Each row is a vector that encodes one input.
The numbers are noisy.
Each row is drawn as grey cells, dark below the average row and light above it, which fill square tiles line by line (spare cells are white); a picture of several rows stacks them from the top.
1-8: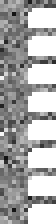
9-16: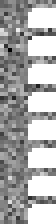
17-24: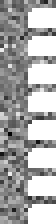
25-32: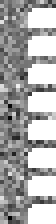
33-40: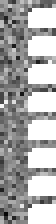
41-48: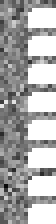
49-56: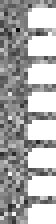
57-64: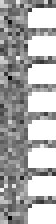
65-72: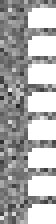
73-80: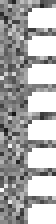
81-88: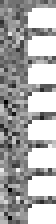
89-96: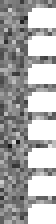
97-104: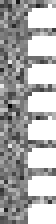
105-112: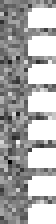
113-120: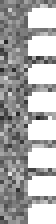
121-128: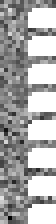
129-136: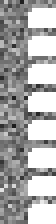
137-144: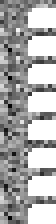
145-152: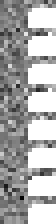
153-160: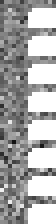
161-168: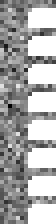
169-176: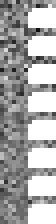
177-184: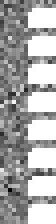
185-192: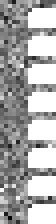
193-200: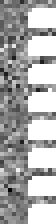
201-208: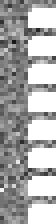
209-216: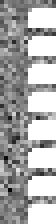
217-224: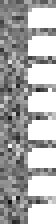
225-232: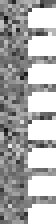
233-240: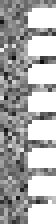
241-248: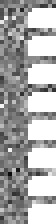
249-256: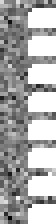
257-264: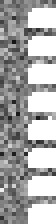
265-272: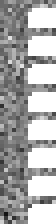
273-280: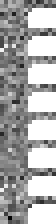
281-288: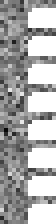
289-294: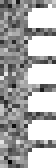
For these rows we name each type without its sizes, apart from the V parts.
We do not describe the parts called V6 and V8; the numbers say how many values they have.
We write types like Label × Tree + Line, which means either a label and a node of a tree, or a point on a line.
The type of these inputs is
Bool × Line × V8 + V6.
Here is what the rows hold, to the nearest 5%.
About 50% of them hold a point on a line, a true/false value and a value of V8. The rest hold a value of V6.
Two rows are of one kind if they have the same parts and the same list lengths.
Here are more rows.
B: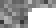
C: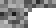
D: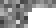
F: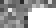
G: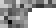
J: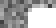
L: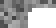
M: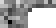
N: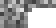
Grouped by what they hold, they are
B, D, F, J, L
C, G, M, N

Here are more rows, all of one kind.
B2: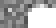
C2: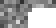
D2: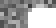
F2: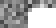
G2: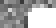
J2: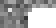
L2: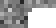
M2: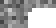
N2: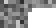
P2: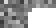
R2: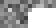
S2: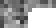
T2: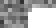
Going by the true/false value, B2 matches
D2 and F2.
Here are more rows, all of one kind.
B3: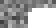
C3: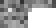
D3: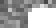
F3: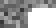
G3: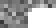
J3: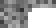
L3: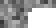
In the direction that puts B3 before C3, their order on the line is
B3, L3, F3, J3, D3, C3, G3.
